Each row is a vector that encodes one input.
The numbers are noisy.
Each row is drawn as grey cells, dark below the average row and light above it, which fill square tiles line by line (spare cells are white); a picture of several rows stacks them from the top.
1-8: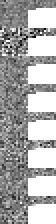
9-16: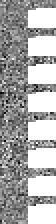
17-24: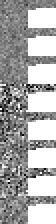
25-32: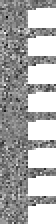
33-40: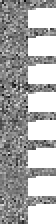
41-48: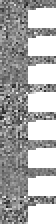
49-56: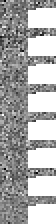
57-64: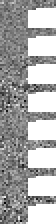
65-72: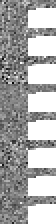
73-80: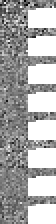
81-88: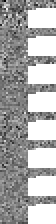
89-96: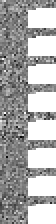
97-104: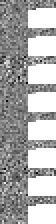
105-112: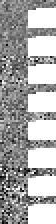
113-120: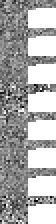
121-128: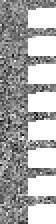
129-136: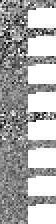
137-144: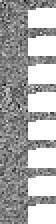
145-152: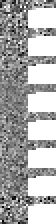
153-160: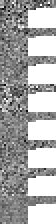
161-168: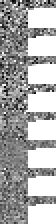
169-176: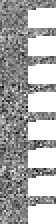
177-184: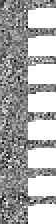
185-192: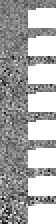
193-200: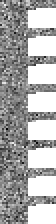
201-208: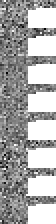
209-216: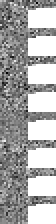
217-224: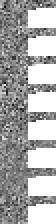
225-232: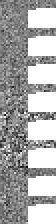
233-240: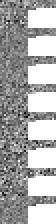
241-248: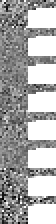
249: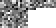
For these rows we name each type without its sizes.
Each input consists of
either a point on a circle, or a node of a tree, or three true/false values.
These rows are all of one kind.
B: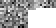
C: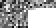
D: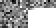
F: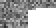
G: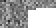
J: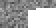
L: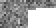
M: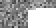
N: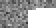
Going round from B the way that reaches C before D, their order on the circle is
B, M, G, C, D, F, N, L, J.
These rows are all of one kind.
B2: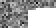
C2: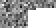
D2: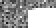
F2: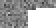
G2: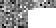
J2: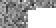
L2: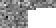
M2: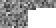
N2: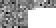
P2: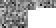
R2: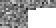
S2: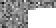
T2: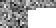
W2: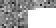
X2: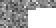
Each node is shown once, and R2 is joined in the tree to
B2 and M2.
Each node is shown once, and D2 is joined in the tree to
G2 and T2.
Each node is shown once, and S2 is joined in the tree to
B2.
